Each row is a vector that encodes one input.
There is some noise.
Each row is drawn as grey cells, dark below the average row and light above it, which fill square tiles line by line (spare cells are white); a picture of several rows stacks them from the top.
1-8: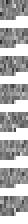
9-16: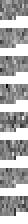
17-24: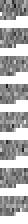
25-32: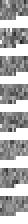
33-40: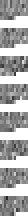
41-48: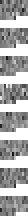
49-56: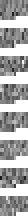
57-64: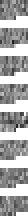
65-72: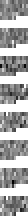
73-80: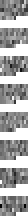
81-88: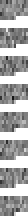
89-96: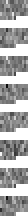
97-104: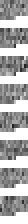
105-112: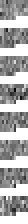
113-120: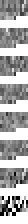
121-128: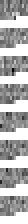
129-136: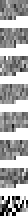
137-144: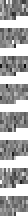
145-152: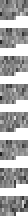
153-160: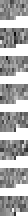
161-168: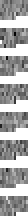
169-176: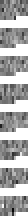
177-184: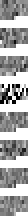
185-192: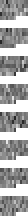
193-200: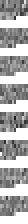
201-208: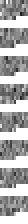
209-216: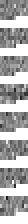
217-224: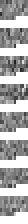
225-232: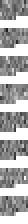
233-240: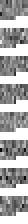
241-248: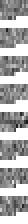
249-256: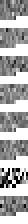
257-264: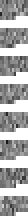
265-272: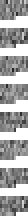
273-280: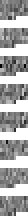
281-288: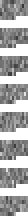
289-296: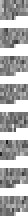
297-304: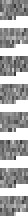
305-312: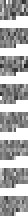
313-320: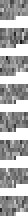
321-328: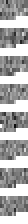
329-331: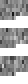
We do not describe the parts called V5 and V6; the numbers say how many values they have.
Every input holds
either a fixed value, or one of 10 labels, a true/false value, a value of V5 and a value of V6.
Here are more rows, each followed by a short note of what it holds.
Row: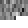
one of 10 labels, a true/false value, a value of V5 and a value of V6
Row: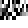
a fixed value
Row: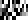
a fixed value
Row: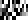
a fixed value
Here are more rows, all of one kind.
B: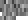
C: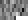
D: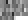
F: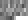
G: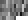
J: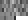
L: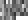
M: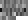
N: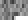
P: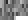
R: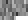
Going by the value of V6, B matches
D and N.
